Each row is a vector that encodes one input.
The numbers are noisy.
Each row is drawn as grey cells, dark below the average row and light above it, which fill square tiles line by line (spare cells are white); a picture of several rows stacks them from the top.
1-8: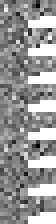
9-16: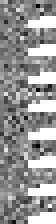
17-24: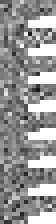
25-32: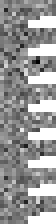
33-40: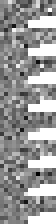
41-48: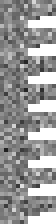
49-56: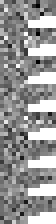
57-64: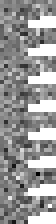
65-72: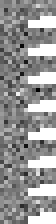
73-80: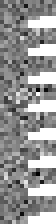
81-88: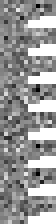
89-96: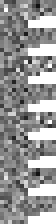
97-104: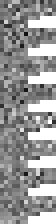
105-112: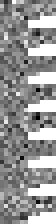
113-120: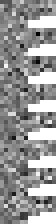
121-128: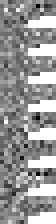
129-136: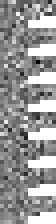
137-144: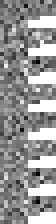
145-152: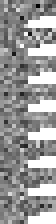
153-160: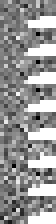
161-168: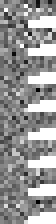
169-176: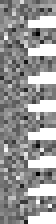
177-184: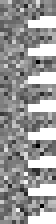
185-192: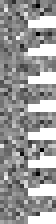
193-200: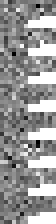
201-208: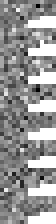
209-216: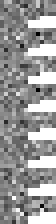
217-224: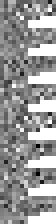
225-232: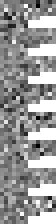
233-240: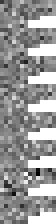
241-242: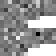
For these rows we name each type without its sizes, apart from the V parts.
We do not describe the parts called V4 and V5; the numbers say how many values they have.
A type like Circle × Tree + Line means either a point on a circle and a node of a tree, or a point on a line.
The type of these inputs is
((Bool × Bool × Bool × Bool + V5) × V4 + Tree) × Line.
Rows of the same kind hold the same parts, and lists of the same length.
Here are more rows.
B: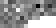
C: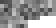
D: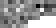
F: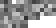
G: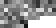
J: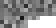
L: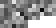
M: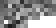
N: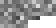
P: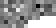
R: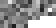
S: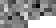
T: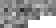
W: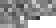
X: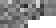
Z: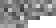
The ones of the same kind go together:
B, C, J, P, S, T, W, Z
D, N, X
F, G, L, M, R

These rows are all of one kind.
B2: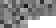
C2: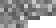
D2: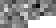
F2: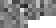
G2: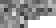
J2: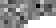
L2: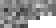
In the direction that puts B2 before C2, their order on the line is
D2, J2, B2, F2, C2, L2, G2.
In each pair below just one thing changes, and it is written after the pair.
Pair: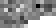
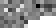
the value of V5
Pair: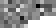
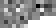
the value of V4
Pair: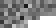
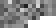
the place on the line
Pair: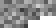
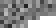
the place on the line
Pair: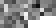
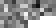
the value of V4
